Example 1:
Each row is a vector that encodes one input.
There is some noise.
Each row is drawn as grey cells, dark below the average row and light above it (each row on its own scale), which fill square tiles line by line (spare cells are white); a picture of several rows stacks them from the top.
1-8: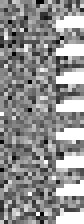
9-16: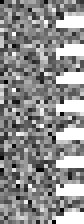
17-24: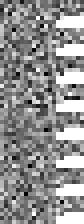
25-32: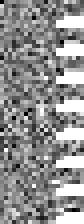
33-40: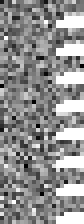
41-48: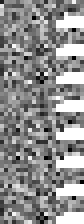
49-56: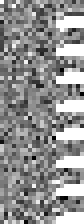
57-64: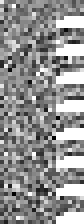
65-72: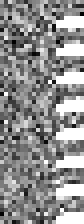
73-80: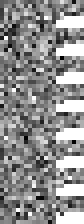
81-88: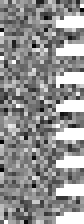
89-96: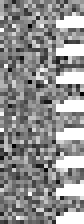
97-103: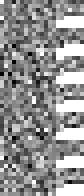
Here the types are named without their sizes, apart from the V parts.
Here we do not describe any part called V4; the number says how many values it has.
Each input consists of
either a node of a tree, or a true/false value and a value of V4.
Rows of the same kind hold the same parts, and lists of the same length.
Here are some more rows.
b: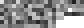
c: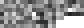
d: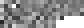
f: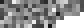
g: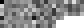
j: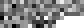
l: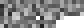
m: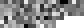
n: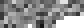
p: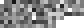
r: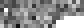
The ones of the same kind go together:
b, c, d, m, p
f, g, j, l, n, r

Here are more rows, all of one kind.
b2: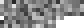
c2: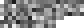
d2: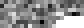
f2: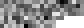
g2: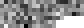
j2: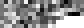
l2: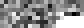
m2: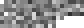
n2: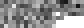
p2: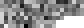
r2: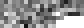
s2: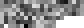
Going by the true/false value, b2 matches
c2 and m2.
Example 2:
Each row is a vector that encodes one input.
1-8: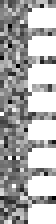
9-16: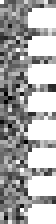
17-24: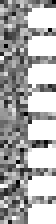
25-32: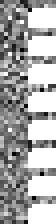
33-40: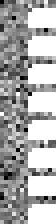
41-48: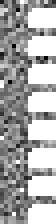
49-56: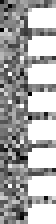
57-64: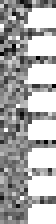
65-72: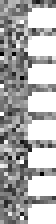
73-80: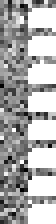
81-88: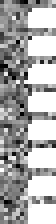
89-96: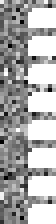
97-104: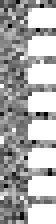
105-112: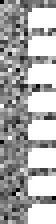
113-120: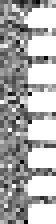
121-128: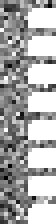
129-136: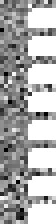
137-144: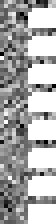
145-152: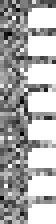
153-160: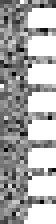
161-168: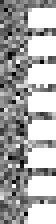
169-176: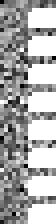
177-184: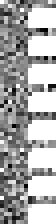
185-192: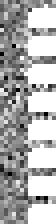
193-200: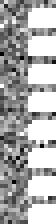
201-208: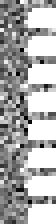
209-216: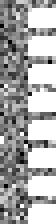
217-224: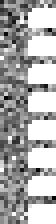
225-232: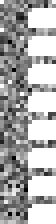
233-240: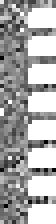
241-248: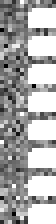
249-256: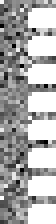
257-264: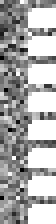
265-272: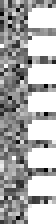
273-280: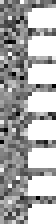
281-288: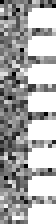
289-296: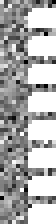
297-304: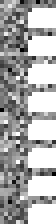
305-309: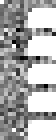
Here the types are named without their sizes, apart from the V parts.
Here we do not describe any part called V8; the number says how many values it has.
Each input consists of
a label, together with either a point on a circle, or a value of V8.
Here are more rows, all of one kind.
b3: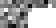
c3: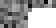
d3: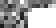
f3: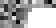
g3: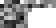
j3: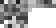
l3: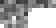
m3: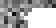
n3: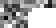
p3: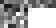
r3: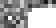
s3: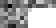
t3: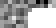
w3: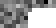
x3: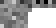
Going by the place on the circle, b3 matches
d3, r3, t3 and w3.
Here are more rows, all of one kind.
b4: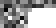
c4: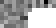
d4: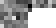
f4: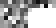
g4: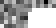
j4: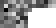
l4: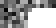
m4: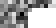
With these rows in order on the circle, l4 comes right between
b4 and d4.
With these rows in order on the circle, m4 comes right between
d4 and f4.
